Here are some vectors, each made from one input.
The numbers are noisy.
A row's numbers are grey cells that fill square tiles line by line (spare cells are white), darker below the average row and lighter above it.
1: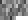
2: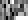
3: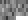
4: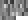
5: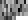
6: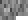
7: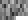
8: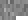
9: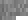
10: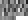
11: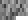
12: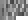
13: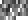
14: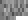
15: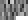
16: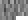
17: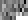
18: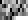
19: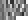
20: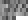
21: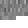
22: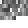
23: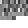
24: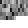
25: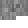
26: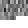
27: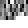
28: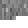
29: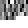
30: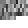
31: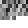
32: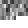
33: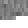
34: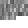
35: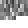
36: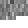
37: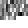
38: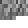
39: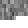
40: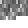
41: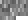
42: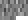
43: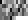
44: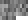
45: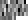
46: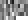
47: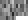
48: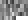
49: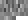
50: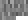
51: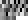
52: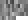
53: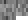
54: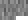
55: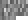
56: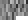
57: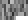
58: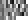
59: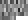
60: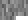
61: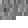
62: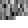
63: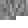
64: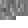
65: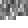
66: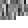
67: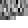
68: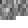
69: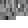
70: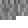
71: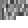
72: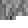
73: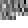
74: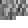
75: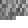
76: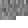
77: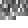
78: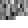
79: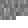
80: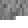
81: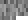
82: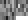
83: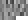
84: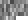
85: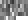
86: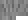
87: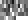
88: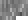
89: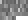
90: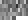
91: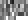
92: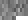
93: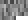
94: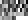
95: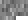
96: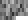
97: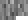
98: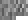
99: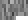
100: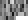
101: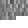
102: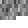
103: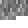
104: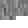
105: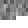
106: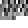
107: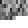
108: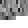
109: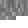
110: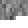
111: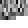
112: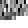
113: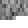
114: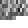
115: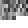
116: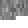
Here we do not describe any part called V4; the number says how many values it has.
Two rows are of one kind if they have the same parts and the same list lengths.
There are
4 kinds of row.
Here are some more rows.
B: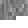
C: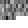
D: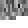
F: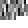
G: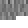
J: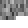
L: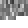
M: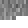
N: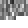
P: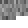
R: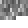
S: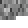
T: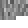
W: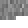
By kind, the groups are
B, D, G, L, N, R, W
C, P
F
J, M, S, T

